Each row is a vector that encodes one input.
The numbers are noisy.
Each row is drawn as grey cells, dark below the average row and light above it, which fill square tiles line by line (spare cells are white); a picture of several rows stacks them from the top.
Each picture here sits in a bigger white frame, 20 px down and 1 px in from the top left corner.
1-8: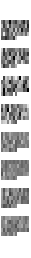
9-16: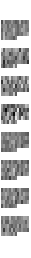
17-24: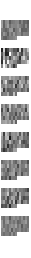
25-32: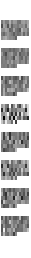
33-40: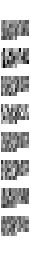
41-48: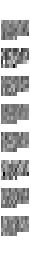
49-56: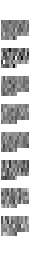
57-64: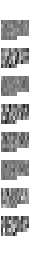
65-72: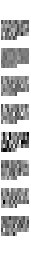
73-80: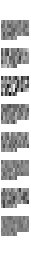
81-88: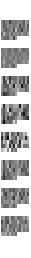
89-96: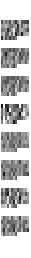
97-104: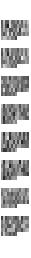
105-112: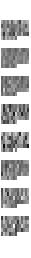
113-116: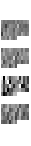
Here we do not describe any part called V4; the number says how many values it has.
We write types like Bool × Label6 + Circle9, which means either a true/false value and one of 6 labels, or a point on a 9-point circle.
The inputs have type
(Bool × Bool × Bool × Bool + Unit) × Label8 × V4.
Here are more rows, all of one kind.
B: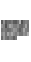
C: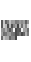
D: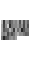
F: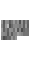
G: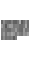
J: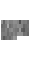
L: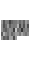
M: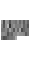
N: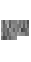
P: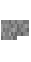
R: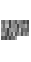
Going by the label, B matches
D, F, J and M.
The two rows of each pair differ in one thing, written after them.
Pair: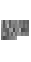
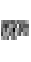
the label
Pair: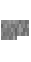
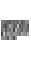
one of the four true/false values
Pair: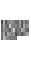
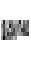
the value of V4
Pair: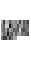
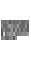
the value of V4
